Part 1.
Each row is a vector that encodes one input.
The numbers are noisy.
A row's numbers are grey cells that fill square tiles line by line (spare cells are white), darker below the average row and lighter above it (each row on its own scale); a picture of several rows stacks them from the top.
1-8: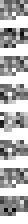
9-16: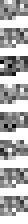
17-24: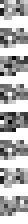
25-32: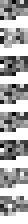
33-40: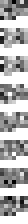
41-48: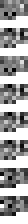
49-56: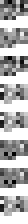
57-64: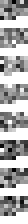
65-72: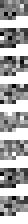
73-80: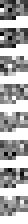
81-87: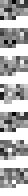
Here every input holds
three true/false values.
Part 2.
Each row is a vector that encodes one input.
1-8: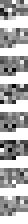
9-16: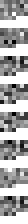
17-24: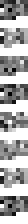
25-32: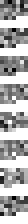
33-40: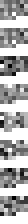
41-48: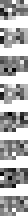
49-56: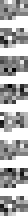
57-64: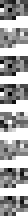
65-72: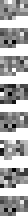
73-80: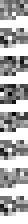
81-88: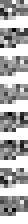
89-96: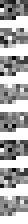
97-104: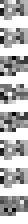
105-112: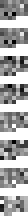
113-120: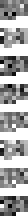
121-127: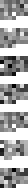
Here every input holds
three true/false values.
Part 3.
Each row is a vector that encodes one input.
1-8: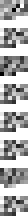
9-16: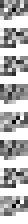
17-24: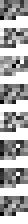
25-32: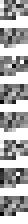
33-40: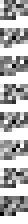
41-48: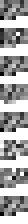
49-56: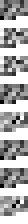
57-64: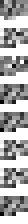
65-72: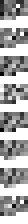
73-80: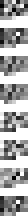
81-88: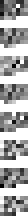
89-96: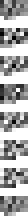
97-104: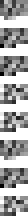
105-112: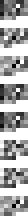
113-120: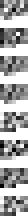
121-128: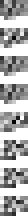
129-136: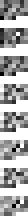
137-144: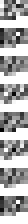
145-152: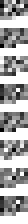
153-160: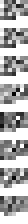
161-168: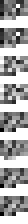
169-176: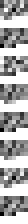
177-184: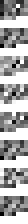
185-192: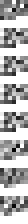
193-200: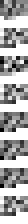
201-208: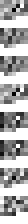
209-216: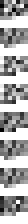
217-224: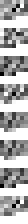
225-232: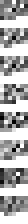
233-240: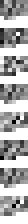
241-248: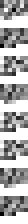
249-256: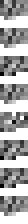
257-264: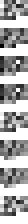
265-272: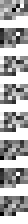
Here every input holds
three true/false values.
